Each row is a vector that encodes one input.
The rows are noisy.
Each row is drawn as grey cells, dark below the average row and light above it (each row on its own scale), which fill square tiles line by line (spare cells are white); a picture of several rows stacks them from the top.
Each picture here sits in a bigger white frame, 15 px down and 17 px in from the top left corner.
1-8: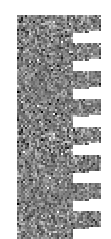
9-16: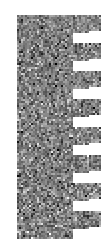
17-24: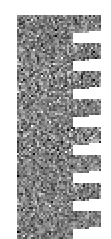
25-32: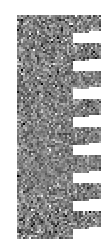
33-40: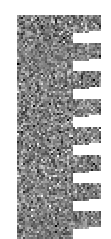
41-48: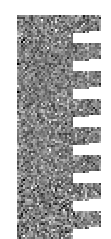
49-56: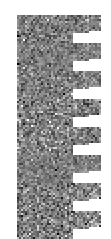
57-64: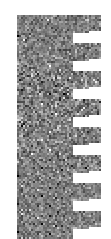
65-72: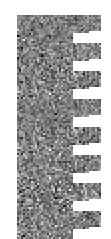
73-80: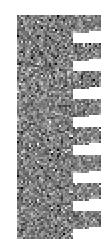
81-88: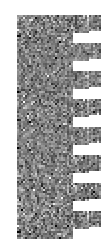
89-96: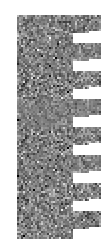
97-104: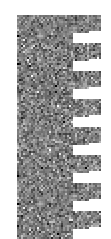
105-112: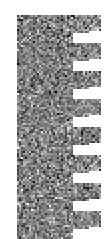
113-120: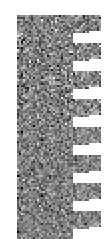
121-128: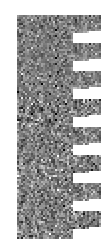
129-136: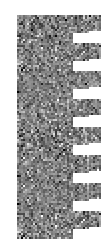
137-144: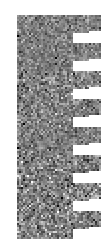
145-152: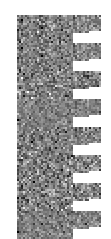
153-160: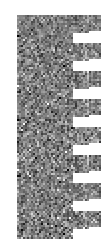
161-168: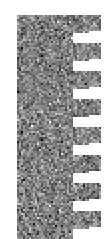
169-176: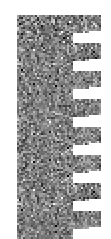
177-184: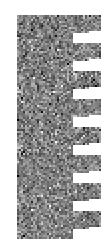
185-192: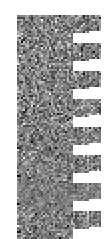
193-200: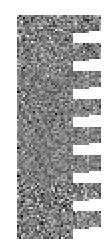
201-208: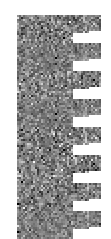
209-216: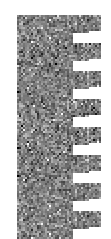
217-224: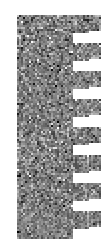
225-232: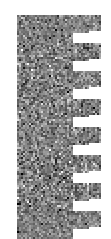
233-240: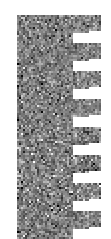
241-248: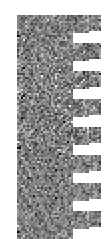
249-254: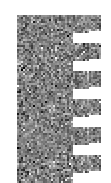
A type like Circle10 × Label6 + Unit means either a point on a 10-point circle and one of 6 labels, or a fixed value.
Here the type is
Line17 + Tree9.
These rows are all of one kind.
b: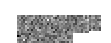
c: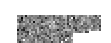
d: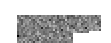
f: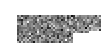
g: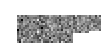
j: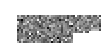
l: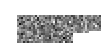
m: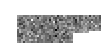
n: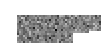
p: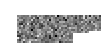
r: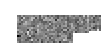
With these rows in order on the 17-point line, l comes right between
c and m.
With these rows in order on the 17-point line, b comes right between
p and r.
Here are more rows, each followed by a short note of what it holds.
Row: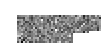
a node of a 9-node tree
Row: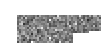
a node of a 9-node tree
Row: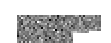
a point on a 17-point line
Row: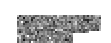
a node of a 9-node tree
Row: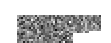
a point on a 17-point line
